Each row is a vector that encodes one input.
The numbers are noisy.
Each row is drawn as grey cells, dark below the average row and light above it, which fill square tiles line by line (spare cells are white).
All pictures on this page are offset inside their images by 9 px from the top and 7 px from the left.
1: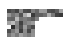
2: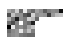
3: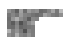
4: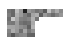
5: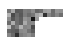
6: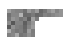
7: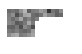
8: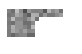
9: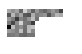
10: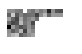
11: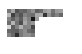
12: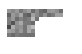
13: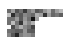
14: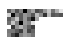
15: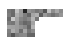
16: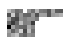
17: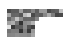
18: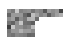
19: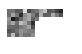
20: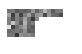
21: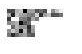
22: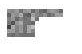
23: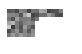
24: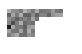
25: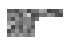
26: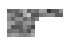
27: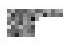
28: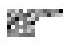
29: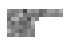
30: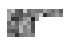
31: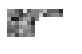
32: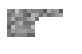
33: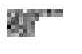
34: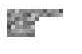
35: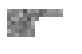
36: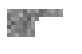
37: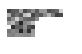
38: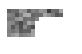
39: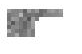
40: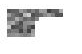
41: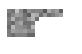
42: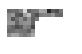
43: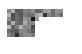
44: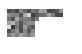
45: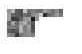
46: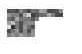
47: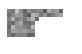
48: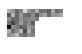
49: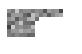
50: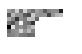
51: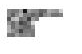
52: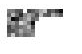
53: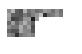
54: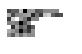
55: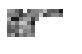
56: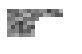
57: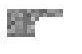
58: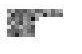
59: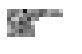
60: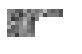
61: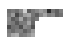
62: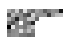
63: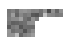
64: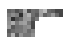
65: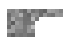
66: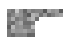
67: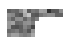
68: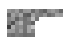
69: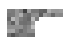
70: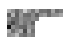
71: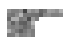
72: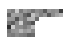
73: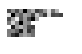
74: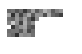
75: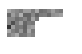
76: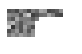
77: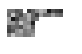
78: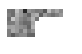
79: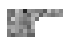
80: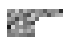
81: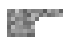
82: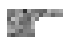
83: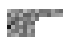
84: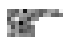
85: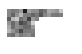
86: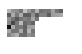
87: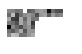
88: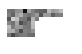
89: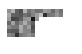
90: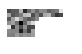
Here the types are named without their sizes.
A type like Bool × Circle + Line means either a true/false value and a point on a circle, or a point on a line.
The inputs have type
Line.
